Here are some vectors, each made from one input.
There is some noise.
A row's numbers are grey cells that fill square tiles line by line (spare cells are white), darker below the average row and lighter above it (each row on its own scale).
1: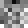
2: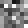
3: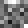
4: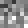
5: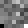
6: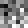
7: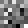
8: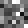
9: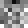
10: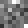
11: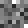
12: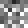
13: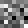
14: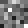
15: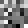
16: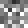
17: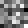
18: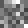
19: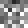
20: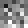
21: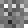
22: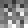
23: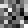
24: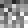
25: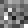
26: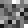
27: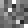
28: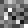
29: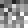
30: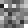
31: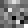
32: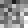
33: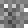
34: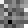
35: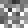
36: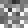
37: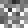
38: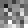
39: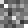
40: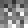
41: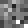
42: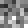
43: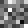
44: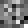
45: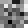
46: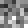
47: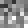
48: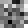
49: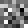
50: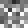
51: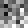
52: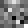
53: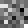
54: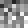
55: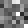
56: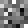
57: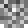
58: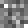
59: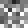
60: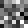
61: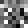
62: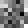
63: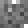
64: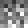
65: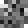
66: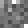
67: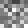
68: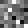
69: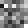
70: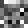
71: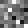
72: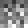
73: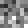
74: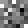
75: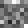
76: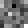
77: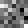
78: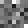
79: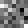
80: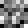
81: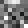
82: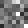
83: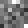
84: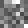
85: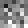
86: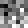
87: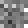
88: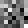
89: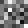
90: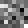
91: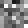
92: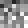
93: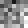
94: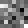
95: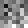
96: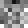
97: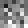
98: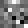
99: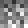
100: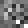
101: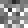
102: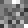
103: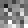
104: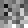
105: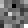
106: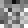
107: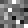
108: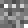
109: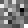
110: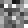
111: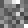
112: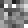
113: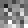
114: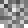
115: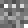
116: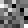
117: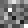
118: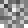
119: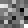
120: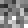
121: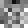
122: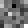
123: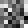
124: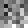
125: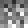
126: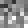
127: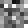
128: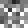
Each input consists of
a list of up to two points on a 13-point line.
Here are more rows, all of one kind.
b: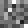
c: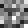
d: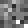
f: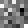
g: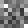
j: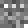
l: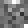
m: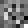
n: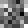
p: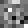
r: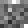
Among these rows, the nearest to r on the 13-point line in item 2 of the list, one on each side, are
b and c.
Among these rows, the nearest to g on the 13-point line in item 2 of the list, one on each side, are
j and p.
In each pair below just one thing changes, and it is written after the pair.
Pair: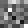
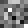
the place on the 13-point line in item 2 of the list
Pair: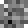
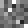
the place on the 13-point line in item 1 of the list
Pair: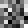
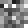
the place on the 13-point line in item 1 of the list
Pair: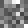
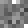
the place on the 13-point line in item 2 of the list
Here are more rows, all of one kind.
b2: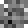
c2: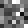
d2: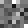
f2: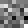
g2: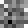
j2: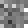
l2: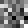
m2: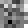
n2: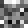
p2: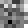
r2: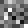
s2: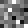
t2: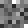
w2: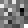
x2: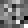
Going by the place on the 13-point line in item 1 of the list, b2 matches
g2, j2, m2 and p2.
